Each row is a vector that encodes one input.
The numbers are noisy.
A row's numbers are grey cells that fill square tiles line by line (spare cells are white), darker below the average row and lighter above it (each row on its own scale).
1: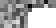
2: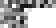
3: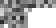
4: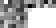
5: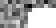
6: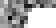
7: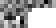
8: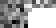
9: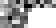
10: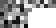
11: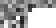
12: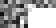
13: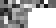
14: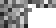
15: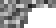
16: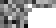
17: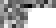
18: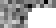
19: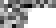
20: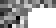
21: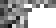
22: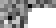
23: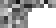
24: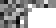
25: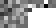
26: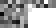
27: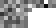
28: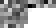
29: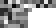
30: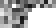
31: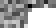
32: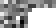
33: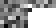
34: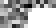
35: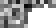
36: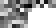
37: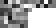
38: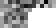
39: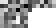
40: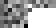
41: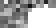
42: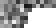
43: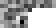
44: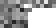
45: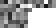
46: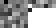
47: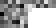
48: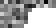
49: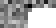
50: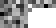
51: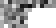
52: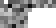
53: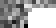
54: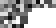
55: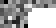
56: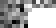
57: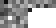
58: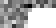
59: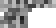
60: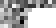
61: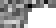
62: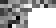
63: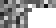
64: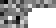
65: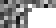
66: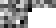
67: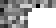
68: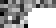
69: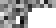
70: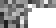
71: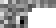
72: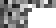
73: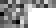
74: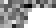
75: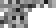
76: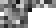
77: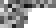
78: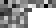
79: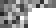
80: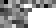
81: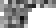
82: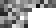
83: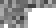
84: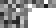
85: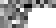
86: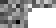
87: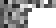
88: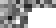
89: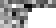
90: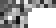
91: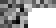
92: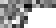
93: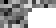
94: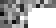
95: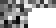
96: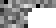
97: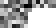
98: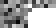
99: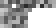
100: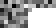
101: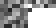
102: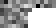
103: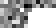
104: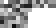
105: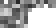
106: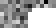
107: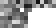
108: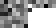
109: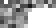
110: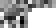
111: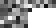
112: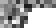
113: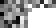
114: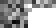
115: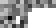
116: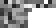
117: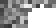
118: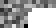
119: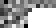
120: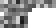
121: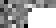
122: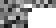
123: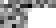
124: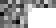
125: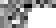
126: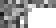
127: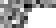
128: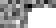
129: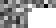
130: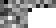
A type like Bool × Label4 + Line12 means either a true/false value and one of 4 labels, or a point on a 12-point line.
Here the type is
Bool × (Circle8 + Unit) × Line5.
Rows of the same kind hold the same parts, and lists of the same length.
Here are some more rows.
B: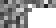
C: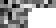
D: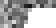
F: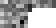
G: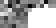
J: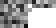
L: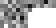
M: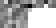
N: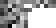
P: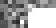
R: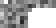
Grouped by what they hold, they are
B, C, D, P
F, G, J, L, M, N, R

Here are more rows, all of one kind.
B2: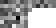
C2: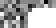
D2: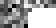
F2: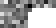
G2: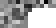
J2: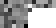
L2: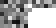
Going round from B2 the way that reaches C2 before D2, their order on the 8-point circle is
B2, G2, L2, J2, C2, D2, F2.
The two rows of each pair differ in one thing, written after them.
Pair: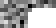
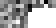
the place on the 8-point circle
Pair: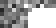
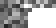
the place on the 8-point circle
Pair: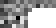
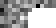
the place on the 5-point line
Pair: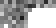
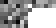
the true/false value
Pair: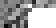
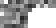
the true/false value
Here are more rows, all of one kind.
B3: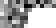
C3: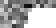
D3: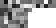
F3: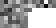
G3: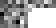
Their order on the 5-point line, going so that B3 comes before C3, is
D3, F3, B3, C3, G3.
